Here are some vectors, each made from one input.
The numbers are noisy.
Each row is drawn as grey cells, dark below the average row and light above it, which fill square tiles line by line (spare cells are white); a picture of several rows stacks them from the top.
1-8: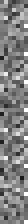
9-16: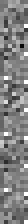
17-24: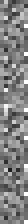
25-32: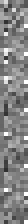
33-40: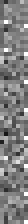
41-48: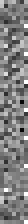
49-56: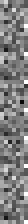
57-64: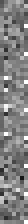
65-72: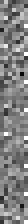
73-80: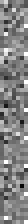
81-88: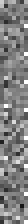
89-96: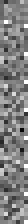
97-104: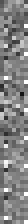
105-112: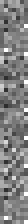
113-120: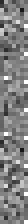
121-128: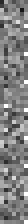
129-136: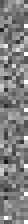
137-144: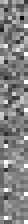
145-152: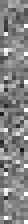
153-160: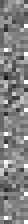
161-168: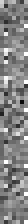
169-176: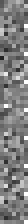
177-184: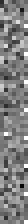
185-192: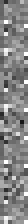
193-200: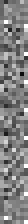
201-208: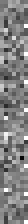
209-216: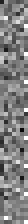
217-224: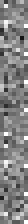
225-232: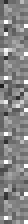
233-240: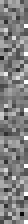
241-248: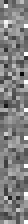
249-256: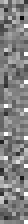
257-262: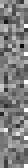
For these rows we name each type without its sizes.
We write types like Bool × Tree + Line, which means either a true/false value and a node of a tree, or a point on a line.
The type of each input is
Circle + Line.
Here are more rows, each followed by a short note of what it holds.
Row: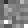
a point on a line
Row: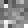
a point on a line
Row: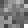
a point on a line
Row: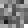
a point on a line
